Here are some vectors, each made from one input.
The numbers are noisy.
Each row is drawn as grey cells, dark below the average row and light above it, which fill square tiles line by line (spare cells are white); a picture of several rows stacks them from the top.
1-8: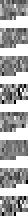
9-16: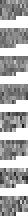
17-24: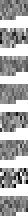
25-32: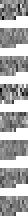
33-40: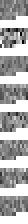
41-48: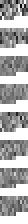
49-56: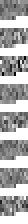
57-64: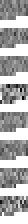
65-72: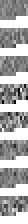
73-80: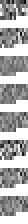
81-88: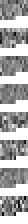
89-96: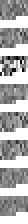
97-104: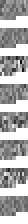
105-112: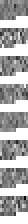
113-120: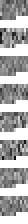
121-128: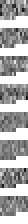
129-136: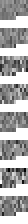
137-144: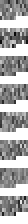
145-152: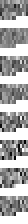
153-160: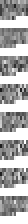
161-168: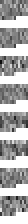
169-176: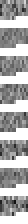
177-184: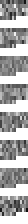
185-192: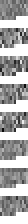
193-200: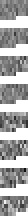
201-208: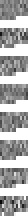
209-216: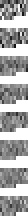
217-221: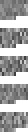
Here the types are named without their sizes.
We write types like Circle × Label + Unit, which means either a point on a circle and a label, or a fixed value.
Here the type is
List(Line).
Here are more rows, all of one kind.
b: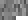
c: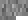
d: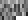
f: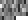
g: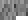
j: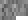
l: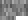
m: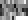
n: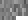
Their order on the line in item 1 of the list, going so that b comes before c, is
l, n, b, m, g, f, j, c, d.
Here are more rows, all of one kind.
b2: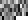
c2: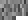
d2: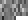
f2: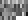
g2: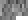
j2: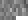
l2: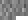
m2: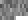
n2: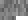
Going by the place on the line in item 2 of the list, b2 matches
d2, j2 and m2.
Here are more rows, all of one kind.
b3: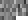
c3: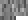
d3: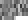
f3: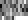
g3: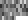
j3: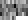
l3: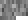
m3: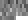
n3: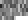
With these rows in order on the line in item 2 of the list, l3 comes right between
b3 and f3.
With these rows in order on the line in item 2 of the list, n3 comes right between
c3 and j3.
